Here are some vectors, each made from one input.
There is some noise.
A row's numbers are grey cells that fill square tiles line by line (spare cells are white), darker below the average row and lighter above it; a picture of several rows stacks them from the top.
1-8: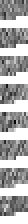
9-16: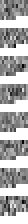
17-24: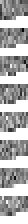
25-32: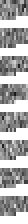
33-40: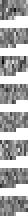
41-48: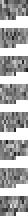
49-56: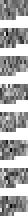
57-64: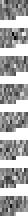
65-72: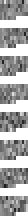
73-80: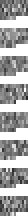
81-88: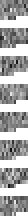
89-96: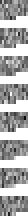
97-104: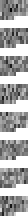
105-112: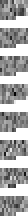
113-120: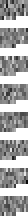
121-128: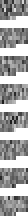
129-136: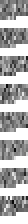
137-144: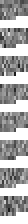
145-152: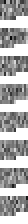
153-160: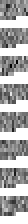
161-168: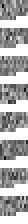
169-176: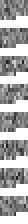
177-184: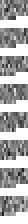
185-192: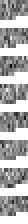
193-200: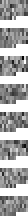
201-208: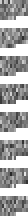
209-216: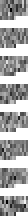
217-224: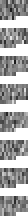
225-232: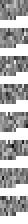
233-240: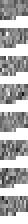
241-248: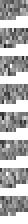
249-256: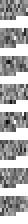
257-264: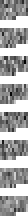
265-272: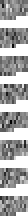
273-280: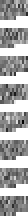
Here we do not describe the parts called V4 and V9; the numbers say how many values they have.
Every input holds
either a point on a 5-point circle and a true/false value, or one of 10 labels and a value of V9, or a value of V4.
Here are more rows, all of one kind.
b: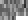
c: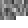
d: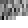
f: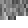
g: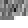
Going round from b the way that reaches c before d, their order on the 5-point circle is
b, c, f, d, g.
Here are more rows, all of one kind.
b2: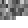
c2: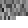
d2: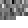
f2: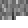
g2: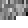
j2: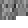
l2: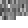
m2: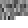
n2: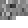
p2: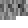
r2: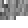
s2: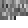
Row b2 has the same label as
d2, j2, m2 and n2.
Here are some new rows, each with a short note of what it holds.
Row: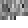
one of 10 labels and a value of V9
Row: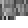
one of 10 labels and a value of V9
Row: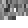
a point on a 5-point circle and a true/false value
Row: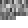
a value of V4
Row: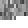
one of 10 labels and a value of V9
